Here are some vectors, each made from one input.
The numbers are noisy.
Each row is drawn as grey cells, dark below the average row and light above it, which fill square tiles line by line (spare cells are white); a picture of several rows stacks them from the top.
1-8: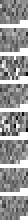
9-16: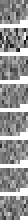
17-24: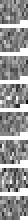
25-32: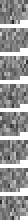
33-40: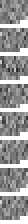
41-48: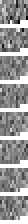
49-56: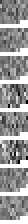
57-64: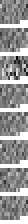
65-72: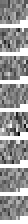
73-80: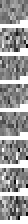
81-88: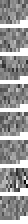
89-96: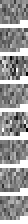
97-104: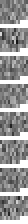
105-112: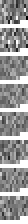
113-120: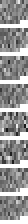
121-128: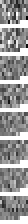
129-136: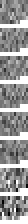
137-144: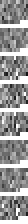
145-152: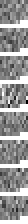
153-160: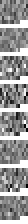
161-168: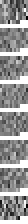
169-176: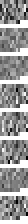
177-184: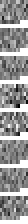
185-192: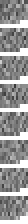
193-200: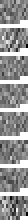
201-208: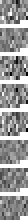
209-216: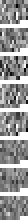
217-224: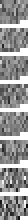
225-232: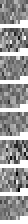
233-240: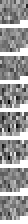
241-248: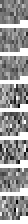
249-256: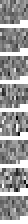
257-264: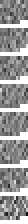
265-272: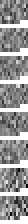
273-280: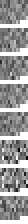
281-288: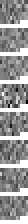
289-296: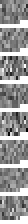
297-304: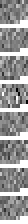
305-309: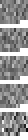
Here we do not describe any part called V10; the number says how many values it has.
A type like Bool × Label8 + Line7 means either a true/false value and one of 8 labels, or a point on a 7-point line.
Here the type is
Bool × Bool × Bool × Bool × Label12 + Unit + V10 × V10.
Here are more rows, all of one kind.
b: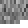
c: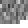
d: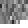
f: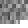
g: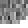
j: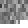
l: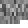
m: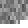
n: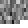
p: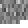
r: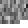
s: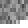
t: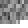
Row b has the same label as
f, j, p and t.
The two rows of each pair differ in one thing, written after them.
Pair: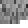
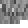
the label
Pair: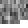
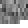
the label
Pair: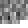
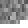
the label
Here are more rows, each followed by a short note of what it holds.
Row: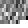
two values of V10
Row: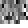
two values of V10
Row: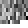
two values of V10
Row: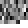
a fixed value
